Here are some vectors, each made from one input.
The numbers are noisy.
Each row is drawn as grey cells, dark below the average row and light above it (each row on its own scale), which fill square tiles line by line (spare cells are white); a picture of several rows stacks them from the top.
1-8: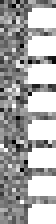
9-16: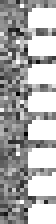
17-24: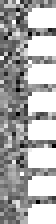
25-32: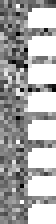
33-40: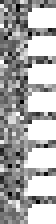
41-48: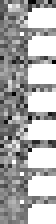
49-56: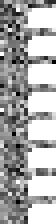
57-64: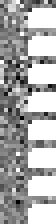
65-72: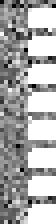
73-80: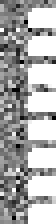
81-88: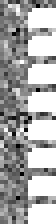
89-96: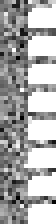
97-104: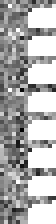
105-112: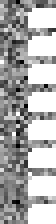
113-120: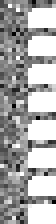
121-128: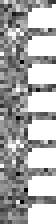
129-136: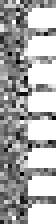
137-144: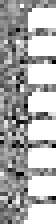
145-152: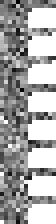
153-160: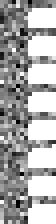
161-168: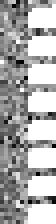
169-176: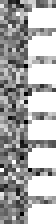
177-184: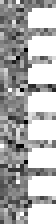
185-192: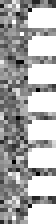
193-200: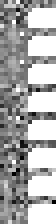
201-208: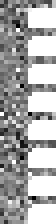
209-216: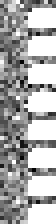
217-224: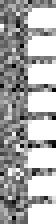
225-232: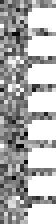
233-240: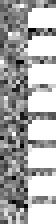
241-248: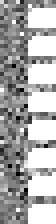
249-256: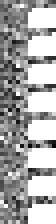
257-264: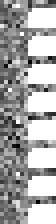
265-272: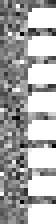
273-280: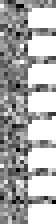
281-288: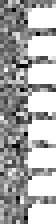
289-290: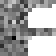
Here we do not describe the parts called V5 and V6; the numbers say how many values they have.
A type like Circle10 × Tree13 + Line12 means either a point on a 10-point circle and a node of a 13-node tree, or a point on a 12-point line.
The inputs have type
(Bool × V5 + V6) × Label11.
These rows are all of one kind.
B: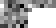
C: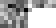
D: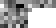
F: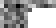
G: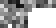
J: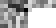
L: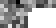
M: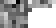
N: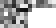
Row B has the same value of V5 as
C, F and M.
